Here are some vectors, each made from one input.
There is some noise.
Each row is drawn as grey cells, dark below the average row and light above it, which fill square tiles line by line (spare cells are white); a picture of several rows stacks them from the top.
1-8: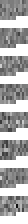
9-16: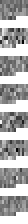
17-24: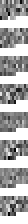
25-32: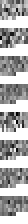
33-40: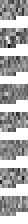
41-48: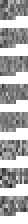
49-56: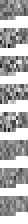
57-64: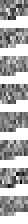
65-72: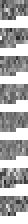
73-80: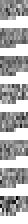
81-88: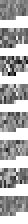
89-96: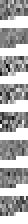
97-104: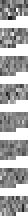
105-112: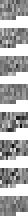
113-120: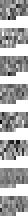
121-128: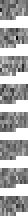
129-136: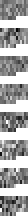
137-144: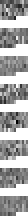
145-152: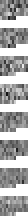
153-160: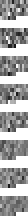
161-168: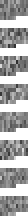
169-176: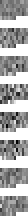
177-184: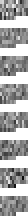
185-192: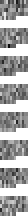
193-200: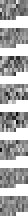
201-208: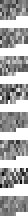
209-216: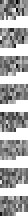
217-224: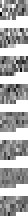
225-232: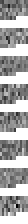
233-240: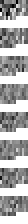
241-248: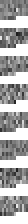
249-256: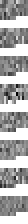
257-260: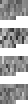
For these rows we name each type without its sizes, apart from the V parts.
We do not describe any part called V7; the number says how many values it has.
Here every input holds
a list of items, each a label and a value of V7.
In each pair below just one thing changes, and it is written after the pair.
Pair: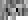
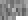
the label in item 1 of the list
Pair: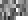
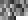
the value of V7 in item 1 of the list
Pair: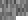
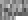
the value of V7 in item 2 of the list
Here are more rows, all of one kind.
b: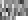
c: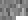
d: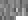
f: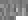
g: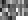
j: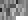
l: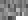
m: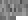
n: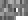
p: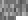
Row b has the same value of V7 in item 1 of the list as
c, j, l and p.
